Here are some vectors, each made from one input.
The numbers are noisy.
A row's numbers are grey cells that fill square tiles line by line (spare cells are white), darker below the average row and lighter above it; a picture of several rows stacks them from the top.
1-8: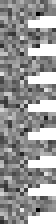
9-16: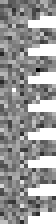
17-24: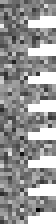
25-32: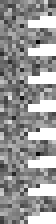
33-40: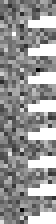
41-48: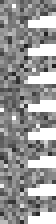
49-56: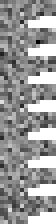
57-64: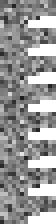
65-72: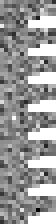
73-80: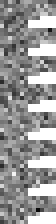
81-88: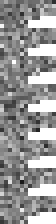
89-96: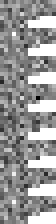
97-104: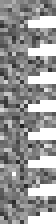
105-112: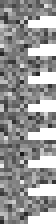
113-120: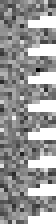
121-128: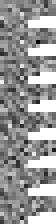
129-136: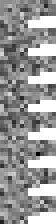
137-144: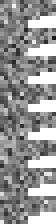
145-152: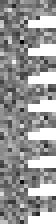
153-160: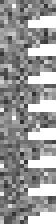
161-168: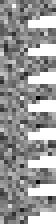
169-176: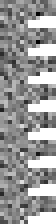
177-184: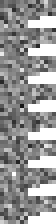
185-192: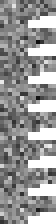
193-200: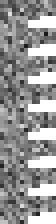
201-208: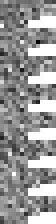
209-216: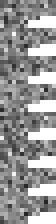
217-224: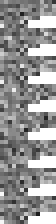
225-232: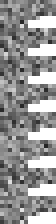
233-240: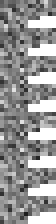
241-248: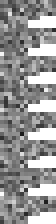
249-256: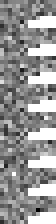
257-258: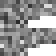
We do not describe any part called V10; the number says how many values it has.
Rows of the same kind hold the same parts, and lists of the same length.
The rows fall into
4 kinds.
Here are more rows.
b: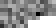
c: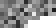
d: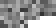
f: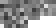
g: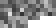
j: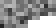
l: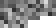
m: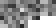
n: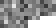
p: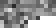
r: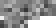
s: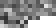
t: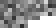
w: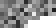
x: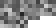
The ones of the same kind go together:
b, d, j, n, r
c, w
f, p, s, x
g, l, m, t

